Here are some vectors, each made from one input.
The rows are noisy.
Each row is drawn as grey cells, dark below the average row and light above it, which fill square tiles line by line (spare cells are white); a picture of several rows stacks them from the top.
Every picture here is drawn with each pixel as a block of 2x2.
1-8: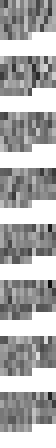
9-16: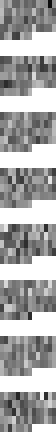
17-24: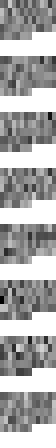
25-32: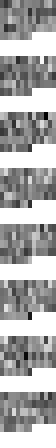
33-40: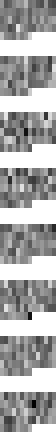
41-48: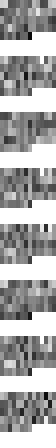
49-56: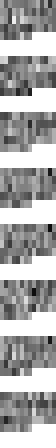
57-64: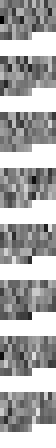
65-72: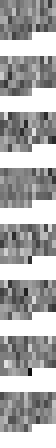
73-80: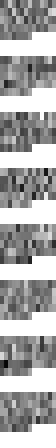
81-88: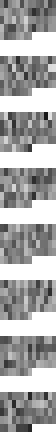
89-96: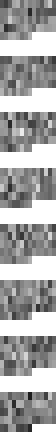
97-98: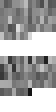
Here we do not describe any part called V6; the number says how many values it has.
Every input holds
a point on a 7-point line, together with either a node of a 7-node tree, or a value of V6.
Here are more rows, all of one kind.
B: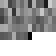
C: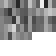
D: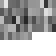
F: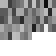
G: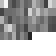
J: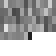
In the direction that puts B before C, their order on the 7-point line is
F, B, J, G, D, C.
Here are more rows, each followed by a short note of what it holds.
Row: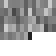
a point on a 7-point line and a node of a 7-node tree
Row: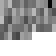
a point on a 7-point line and a value of V6
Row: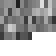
a point on a 7-point line and a node of a 7-node tree
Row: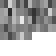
a point on a 7-point line and a value of V6
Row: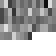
a point on a 7-point line and a node of a 7-node tree
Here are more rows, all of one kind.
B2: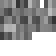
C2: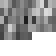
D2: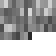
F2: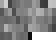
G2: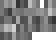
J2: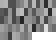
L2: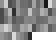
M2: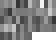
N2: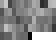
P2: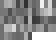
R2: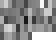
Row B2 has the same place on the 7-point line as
G2, M2 and P2.
